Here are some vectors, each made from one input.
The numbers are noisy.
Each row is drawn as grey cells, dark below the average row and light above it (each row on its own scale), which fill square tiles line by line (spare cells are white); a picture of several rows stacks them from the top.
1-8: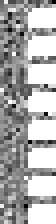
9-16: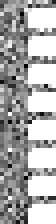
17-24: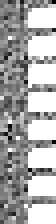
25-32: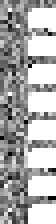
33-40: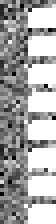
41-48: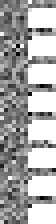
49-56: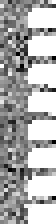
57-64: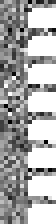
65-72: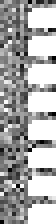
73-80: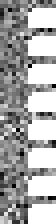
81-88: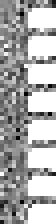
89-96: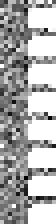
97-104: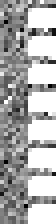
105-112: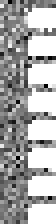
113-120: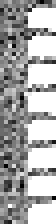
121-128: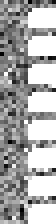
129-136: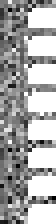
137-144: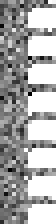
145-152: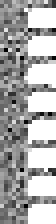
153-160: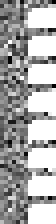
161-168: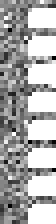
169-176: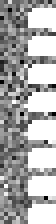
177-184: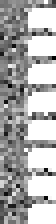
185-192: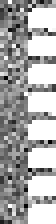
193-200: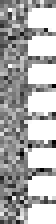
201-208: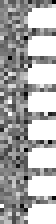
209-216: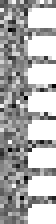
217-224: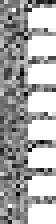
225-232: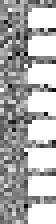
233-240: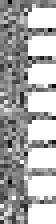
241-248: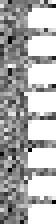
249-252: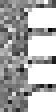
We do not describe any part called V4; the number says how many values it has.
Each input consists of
a node of a 9-node tree, together with either four true/false values, or a value of V4.
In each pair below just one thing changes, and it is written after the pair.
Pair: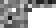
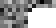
the node of the tree
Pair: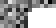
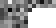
the node of the tree
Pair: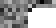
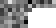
the value of V4
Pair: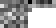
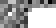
the node of the tree
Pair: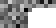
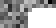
the value of V4
